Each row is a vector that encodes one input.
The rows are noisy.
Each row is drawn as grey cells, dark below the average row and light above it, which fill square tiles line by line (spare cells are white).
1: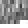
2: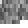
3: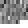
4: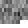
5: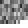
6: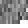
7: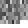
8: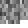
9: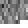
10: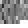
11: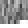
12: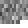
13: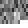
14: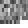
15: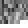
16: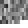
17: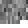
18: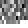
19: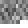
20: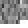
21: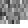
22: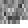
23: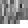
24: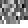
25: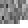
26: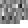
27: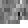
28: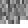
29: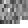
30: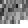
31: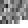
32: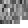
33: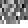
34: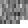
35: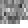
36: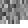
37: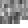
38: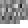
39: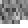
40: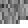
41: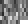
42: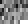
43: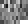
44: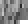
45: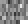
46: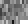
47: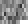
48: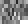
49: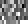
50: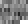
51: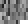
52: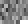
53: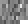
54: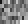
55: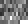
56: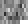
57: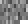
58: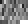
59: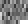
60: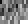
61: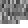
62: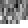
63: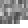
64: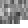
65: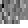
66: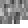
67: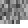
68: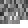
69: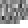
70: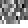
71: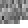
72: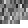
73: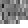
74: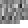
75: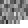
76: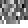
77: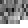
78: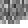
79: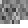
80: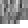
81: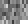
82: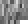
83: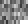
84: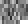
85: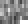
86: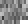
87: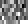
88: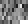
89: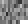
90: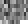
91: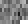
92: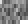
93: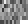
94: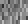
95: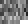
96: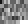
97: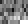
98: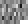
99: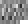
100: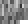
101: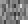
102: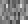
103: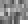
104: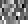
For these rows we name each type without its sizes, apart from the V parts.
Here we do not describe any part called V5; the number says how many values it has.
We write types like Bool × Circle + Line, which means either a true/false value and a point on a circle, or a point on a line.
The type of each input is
List(Bool × V5).
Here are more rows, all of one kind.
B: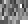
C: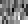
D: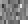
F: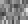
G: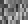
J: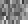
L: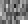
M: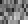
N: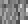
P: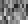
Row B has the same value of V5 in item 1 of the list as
D, L and N.
